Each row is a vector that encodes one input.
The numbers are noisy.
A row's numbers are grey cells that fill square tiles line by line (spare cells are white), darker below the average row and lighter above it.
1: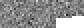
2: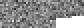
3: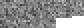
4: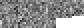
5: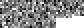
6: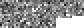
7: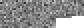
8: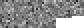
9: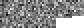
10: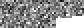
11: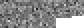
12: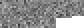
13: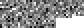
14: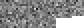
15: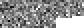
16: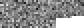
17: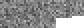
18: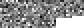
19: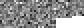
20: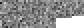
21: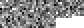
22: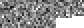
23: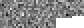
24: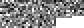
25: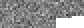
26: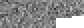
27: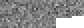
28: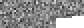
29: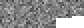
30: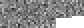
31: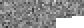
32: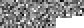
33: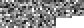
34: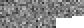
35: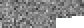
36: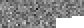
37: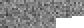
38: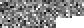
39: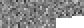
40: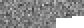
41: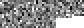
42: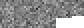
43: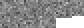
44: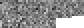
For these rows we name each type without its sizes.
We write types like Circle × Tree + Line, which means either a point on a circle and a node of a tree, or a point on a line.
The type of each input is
Bool × Bool × Bool + Line.
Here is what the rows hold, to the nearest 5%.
About 30% of them hold a point on a line. The rest hold three true/false values.
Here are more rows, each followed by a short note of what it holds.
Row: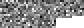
a point on a line
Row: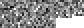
a point on a line
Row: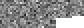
three true/false values
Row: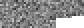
three true/false values
